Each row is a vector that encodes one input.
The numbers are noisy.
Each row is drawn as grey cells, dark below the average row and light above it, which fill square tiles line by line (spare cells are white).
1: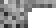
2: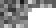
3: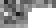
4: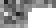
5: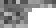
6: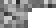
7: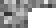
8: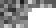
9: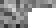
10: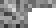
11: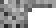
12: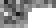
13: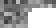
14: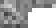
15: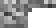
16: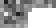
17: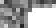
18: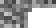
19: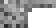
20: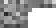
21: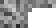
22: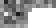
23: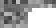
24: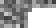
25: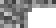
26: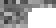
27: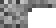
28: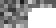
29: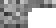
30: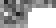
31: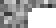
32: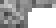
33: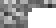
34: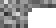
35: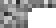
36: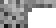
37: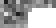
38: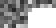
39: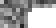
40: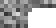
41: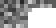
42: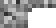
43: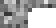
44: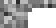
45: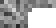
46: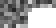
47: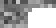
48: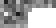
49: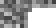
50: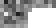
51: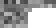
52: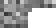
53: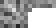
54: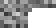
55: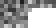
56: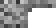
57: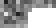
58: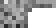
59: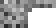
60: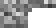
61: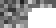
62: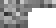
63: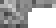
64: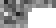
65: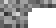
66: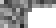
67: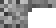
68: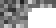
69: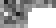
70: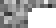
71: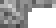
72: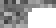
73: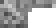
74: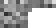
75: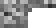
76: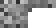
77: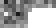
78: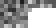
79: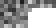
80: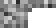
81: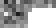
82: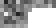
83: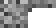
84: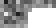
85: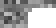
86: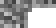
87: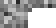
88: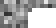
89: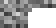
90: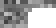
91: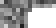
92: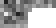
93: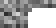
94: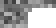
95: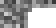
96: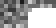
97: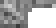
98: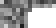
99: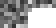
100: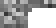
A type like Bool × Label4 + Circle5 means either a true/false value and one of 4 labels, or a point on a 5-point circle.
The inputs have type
Line6 + Line9.
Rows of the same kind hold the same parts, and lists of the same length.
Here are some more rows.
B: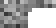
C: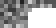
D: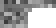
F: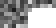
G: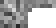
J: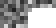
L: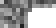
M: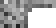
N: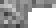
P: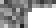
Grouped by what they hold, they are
B, G, M, N
C, D, F, J, L, P

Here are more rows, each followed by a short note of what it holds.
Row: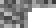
a point on a 6-point line
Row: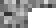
a point on a 9-point line
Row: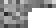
a point on a 9-point line
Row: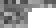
a point on a 6-point line
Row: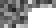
a point on a 6-point line
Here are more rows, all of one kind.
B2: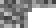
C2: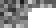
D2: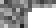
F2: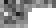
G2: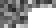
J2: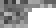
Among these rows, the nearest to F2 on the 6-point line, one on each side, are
B2 and J2.
